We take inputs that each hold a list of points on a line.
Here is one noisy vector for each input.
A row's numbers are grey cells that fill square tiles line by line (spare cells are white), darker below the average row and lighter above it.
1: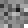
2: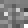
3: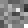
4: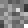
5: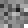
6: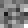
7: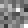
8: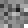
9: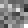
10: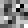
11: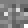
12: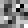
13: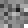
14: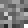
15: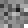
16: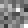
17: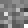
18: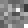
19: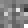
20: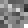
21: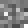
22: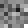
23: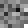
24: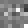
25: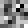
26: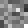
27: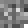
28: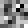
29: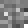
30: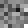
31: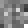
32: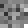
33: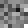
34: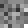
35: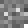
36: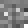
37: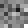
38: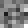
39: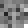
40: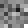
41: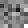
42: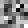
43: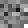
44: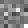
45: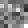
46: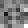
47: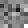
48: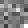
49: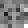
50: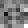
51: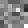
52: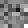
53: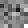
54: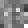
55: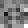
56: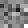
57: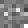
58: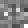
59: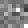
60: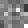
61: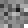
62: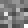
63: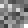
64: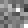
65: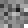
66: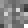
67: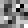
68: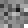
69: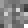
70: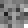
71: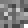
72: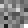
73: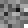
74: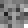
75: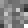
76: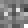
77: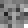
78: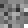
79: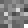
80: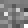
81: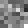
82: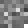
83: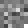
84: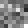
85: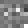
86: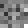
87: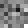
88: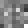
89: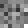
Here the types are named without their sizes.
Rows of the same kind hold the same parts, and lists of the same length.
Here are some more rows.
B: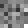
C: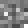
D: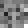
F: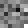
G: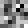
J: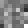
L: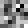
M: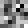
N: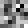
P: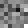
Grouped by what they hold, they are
B, D, F, P
C, J
G, L, M, N

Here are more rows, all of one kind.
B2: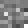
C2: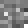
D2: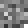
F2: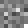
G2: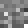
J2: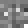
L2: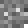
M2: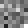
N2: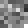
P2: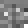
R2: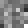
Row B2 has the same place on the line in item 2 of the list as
C2, F2, L2 and M2.
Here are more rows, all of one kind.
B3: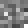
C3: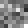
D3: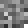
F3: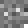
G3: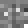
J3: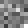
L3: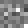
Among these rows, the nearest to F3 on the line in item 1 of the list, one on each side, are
G3 and L3.
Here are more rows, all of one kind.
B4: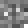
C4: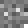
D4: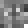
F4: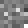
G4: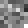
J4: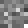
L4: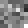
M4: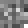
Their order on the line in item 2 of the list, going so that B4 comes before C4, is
G4, L4, D4, M4, B4, C4, F4, J4.
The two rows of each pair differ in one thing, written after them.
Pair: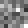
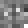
the place on the line in item 1 of the list
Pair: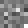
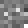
the place on the line in item 1 of the list
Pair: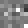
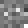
the place on the line in item 2 of the list
